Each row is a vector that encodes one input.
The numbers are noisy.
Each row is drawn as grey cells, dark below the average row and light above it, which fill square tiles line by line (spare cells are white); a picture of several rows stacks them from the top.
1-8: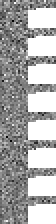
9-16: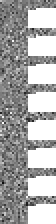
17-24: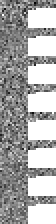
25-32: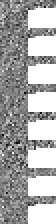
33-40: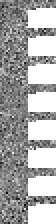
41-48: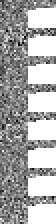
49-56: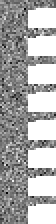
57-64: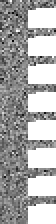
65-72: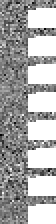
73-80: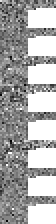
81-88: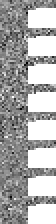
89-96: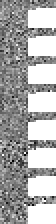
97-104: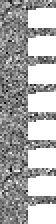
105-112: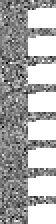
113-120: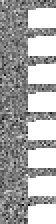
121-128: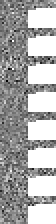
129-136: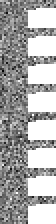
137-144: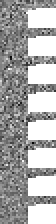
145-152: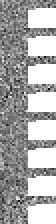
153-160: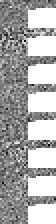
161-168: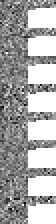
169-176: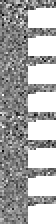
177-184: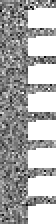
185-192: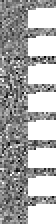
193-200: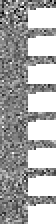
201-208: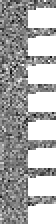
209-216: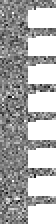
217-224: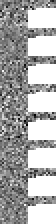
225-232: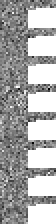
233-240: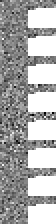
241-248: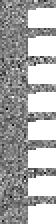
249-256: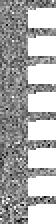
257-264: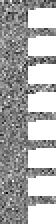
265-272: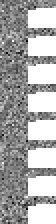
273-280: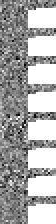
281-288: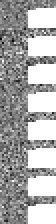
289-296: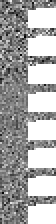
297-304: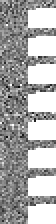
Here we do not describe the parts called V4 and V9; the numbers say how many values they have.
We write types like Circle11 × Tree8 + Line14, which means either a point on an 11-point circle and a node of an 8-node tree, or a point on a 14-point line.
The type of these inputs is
Tree10 × Tree10 × V4 × V9.
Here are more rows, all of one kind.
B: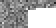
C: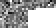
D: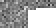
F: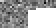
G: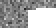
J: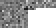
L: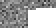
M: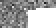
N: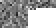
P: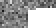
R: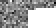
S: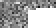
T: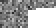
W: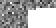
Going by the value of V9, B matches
C, D, L and P.
